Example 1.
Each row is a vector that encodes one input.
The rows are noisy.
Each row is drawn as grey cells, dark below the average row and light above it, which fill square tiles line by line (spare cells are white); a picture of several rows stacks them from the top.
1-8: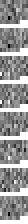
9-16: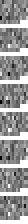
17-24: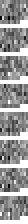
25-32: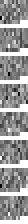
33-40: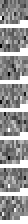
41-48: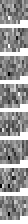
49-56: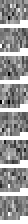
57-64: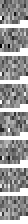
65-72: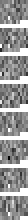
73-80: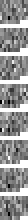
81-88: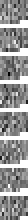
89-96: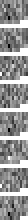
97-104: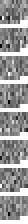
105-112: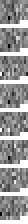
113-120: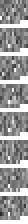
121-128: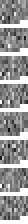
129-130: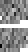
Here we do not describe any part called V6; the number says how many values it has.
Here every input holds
a true/false value, together with either a point on an 8-point circle, or a value of V6.
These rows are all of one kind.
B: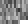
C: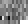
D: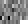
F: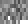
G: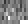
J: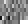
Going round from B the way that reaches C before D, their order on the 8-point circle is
B, G, F, C, J, D.
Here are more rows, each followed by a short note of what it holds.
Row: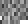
a true/false value and a value of V6
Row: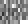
a point on an 8-point circle and a true/false value
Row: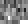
a point on an 8-point circle and a true/false value
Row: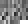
a true/false value and a value of V6
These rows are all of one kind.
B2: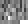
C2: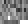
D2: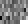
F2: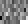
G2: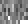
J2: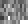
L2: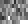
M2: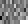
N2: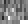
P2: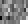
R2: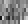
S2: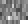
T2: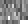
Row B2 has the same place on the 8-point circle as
D2, F2, M2 and N2.
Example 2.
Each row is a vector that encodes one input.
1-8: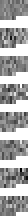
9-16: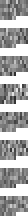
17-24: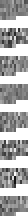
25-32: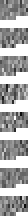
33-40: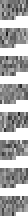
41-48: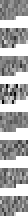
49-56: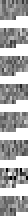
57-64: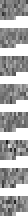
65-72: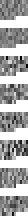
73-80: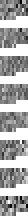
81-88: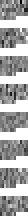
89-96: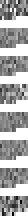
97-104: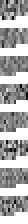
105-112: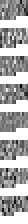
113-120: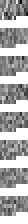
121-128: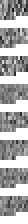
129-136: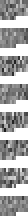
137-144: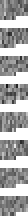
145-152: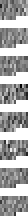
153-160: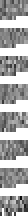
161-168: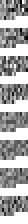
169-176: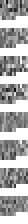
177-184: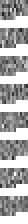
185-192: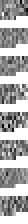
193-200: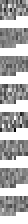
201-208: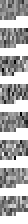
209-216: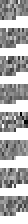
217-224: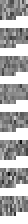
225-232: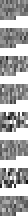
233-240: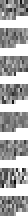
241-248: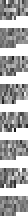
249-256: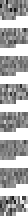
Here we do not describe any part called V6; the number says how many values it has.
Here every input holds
either a node of a 10-node tree, or a node of an 11-node tree, or a value of V6.
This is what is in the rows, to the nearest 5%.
About 45% of them hold a node of a 10-node tree. About 30% of them hold a node of an 11-node tree. The rest hold a value of V6.
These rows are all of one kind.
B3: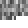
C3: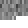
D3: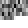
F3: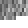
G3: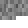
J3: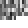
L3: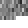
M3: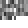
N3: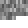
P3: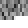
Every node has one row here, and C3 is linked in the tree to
B3.
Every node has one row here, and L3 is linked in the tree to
P3.
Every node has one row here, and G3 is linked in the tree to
D3 and P3.
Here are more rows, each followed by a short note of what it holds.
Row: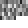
a node of a 10-node tree
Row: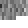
a node of a 10-node tree
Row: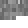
a node of an 11-node tree
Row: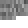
a node of a 10-node tree
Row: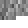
a node of an 11-node tree
